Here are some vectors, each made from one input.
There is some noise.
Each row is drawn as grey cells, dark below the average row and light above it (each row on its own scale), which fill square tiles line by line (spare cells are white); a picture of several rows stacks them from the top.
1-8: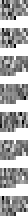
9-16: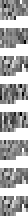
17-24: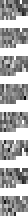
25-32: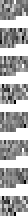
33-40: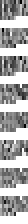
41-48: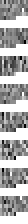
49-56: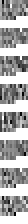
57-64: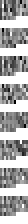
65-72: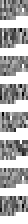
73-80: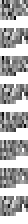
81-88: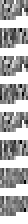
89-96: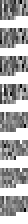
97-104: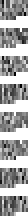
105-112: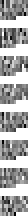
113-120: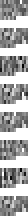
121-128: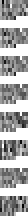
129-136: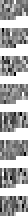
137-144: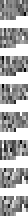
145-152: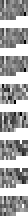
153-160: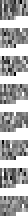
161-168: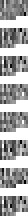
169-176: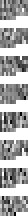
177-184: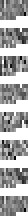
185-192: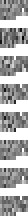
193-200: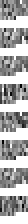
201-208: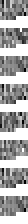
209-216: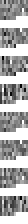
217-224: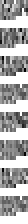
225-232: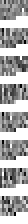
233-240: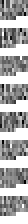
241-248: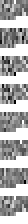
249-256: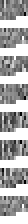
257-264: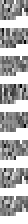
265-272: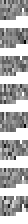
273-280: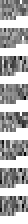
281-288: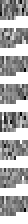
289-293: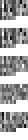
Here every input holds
either a point on an 8-point circle, or a point on a 7-point line.
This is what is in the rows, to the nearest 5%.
About 50% of them hold a point on an 8-point circle. The rest hold a point on a 7-point line.
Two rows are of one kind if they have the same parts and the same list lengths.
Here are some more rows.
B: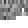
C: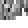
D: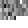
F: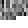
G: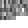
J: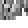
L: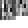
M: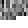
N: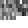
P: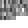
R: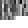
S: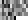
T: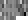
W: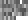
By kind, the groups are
B, C, G, J, L, P, R
D, F, M, N, S, T, W

